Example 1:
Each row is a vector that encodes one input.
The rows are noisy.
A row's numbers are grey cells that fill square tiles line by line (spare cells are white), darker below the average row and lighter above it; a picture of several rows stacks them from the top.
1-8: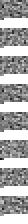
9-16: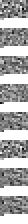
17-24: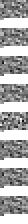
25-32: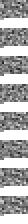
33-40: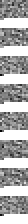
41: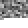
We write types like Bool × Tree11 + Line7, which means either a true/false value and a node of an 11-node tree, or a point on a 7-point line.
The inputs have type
Line5.
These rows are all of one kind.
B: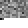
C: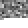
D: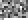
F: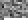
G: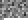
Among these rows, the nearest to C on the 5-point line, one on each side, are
B and D.
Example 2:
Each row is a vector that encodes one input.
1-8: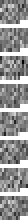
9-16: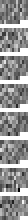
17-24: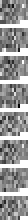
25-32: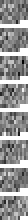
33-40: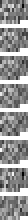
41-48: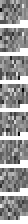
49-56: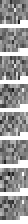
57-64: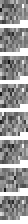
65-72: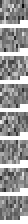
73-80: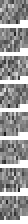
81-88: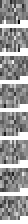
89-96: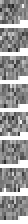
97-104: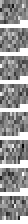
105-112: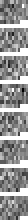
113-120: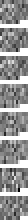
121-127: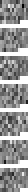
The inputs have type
Bool × Bool × Bool.
